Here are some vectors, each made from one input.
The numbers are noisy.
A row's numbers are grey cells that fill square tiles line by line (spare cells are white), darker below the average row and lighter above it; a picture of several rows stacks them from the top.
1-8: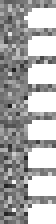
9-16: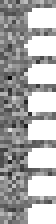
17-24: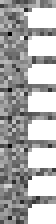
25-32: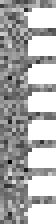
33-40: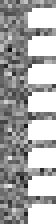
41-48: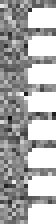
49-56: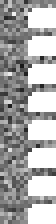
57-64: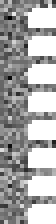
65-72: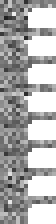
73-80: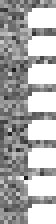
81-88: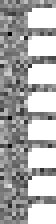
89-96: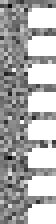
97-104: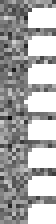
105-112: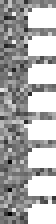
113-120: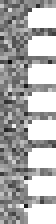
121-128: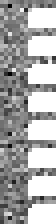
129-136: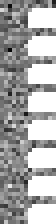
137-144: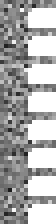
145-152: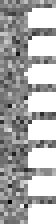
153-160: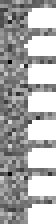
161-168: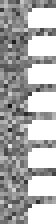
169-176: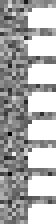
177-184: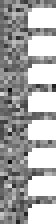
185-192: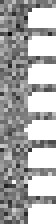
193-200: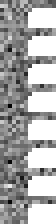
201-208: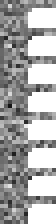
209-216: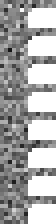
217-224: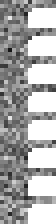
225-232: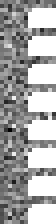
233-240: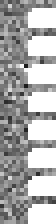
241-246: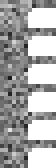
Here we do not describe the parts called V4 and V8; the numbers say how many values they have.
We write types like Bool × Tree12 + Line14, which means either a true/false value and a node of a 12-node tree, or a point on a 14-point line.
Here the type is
Bool × Line7 + (Line5 + V8) × V4.
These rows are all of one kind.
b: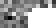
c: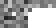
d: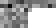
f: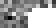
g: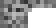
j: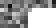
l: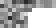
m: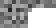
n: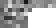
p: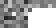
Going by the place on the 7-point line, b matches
f and j.
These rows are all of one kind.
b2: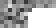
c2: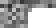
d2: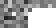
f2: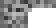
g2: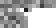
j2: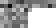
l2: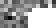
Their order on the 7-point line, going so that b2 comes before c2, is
l2, d2, f2, b2, c2, j2, g2.
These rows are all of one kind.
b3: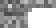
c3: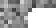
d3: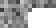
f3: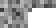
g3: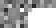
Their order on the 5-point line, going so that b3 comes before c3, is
g3, b3, c3, d3, f3.
